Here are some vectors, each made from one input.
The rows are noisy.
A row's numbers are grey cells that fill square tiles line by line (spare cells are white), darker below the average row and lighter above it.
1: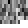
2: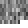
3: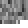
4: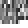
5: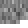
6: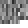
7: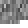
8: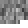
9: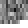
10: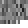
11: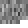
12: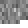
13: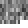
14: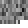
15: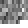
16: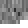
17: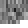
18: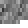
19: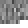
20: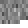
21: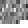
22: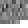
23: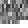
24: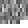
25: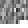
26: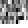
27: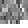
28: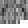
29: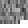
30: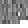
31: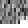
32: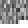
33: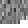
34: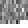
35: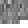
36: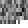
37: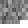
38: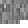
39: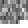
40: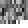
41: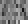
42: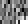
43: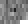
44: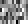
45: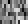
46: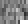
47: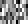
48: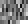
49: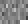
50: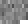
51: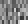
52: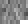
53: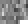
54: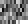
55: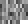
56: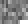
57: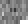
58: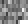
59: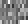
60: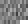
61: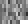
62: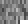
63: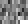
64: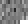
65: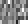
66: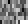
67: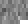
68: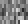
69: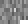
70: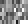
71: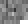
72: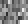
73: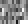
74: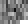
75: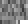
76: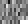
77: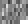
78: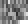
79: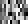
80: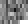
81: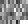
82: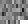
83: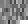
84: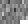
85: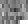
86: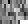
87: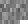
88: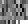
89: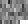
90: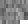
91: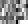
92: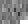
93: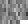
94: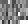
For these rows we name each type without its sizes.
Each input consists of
a point on a line, together with either a point on a line, or three true/false values.
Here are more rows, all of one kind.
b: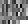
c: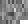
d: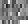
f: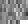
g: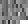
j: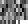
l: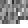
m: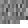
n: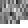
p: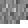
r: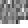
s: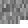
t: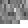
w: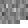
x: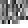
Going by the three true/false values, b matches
l, m, n and p.
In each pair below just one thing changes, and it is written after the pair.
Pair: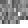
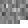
the place on the line
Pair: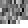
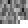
the place on the line
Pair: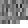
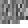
the place on the line
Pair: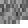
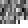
the place on the line
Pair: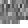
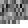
the place on the line
